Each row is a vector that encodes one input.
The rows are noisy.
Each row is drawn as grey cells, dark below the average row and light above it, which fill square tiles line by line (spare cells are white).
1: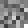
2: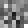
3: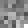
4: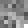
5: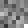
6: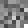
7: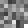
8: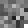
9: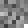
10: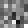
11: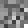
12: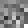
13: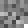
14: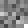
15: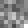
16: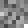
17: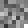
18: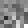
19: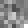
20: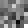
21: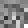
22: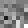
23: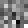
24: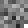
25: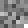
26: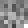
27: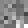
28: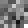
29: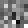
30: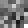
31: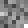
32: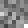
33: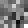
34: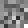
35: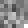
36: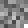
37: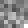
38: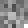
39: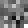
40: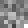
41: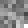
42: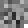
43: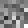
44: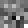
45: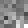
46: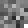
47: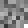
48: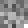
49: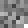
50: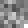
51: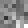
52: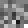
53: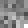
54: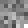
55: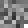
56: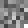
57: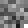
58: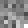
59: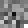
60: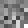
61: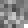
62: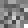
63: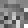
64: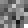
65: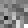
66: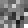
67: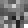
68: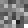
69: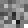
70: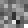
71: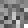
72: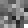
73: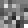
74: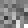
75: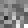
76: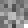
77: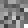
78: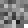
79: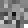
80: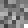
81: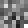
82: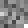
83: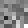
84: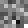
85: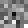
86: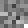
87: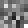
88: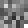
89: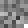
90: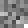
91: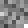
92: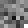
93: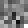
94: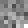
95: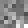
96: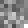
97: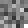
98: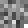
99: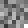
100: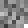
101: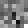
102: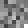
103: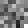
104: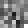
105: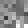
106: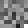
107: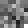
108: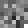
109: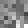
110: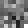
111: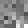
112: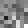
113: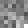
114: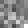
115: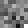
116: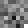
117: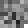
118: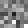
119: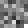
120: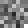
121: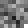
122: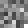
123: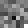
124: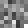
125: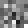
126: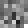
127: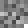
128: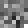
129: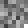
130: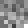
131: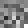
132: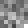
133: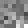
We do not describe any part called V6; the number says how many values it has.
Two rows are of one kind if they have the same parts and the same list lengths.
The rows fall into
2 kinds.
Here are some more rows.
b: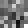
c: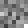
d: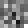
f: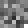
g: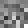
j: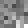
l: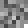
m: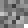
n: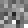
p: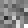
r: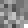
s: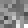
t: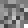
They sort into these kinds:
b, d, f, n
c, g, j, l, m, p, r, s, t

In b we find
a point on a 7-point line and a value of V6.
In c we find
a point on a 10-point line.
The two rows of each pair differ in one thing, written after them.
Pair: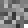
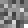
the place on the 7-point line
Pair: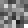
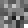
the place on the 7-point line
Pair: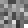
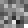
the value of V6
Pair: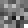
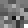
the value of V6
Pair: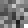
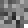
the place on the 7-point line
